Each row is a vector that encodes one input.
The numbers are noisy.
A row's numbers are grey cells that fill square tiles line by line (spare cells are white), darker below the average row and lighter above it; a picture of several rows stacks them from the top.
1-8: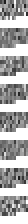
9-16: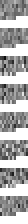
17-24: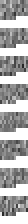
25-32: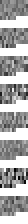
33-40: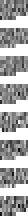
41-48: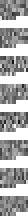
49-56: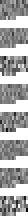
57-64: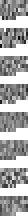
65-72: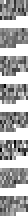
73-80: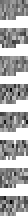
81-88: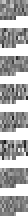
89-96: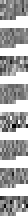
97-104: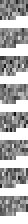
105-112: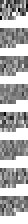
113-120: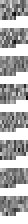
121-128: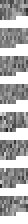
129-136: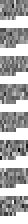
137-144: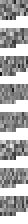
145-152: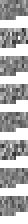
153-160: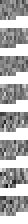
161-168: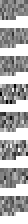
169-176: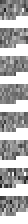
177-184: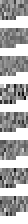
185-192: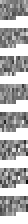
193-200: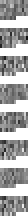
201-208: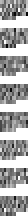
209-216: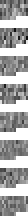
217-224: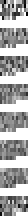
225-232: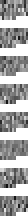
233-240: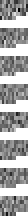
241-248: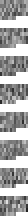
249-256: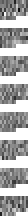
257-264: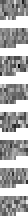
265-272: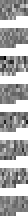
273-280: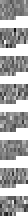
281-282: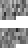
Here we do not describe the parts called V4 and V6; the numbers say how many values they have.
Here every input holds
either a node of a 9-node tree, a true/false value and a value of V4, or a node of an 11-node tree, or a value of V6.
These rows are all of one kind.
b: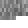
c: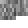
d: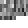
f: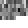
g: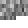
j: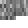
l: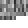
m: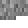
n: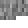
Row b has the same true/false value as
c, f and j.
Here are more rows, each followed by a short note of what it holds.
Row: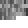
a value of V6
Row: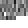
a node of an 11-node tree
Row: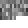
a value of V6
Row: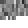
a node of a 9-node tree, a true/false value and a value of V4
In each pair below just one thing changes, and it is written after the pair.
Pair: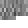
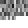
the node of the tree
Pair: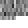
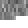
the value of V4
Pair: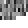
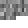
the node of the tree
